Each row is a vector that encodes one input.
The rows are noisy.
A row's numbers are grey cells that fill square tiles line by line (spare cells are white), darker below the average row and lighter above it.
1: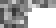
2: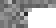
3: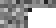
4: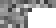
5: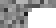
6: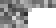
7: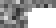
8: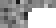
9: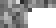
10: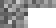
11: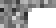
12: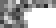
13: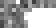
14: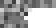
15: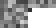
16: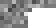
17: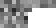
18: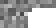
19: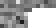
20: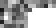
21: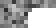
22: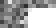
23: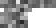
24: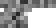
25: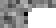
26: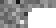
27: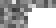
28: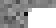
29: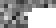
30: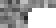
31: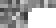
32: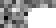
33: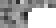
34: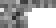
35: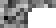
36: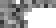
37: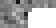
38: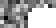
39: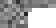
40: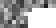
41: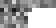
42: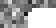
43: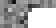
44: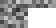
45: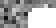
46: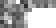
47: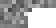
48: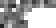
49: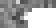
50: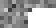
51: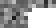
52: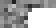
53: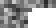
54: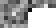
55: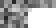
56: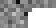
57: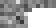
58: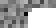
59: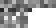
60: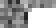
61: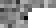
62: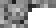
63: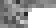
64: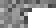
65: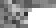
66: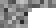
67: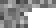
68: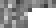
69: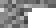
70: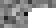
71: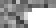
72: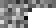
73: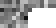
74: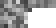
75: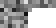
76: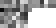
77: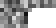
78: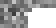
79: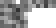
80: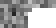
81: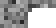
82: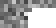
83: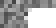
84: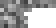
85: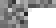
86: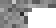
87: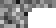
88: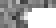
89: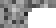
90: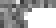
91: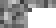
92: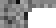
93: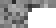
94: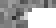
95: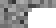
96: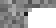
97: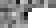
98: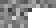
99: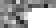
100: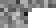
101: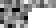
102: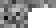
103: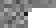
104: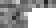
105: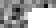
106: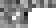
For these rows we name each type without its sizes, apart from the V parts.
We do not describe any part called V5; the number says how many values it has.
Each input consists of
a point on a line, together with either a point on a line, or a value of V5.
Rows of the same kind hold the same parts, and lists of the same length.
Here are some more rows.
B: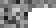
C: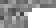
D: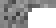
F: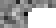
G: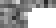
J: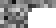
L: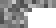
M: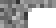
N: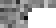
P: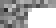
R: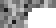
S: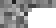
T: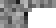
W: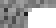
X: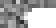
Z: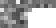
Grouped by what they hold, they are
B, D, F, J, M, N, P, R, S, T, W
C, G, L, X, Z

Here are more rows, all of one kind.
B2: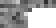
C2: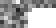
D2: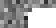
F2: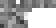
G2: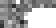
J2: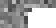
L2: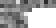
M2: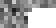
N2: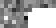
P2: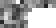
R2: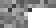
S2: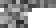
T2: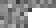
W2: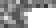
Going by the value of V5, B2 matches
D2, J2, L2 and M2.
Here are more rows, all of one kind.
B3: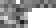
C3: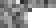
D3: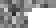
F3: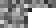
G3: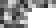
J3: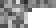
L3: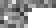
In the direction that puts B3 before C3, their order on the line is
J3, B3, C3, G3, L3, F3, D3.
